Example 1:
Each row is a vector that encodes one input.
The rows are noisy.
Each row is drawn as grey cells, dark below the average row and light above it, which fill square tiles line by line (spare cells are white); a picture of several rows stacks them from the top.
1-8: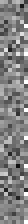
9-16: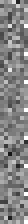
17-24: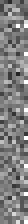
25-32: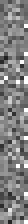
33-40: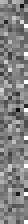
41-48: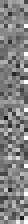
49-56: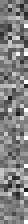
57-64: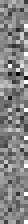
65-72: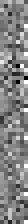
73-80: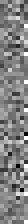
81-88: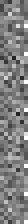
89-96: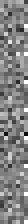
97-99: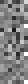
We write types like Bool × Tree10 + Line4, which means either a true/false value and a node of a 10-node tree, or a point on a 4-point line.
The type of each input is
Line8 × Line8 + Tree12.
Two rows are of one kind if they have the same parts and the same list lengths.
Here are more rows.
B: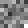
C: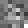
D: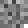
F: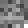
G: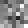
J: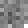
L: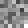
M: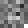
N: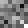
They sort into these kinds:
B, D, G, J, L
C, F, M, N

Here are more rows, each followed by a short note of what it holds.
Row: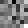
a node of a 12-node tree
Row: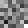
a point on each of two 8-point lines
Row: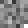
a node of a 12-node tree
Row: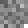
a node of a 12-node tree
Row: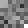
a point on each of two 8-point lines
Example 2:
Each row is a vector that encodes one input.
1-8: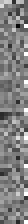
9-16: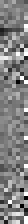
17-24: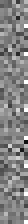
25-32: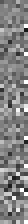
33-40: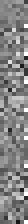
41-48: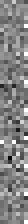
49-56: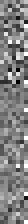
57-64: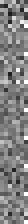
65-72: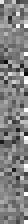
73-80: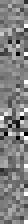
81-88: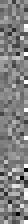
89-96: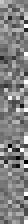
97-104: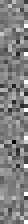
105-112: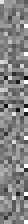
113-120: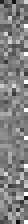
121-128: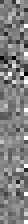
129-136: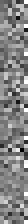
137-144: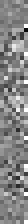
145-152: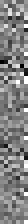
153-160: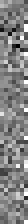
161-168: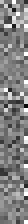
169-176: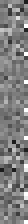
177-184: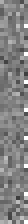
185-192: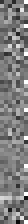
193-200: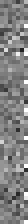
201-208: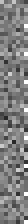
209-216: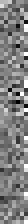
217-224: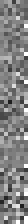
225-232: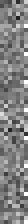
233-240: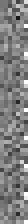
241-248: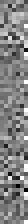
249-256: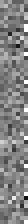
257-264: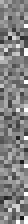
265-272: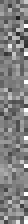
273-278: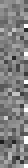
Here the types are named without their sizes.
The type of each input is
List(Line).
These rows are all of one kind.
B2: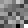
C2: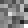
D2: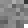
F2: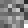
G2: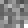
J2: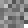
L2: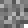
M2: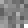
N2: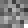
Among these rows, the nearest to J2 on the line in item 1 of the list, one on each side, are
M2 and N2.
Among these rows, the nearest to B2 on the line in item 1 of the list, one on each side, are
F2 and G2.
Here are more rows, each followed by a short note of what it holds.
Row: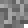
a list of two items
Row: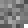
a list of two items
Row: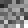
a list of one item
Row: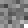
a list of one item
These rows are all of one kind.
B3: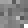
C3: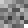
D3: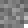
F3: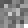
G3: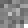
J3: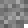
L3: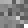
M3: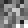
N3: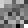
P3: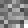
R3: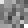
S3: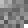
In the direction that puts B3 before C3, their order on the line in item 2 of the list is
L3, B3, F3, G3, J3, D3, P3, C3, S3, M3, N3, R3.
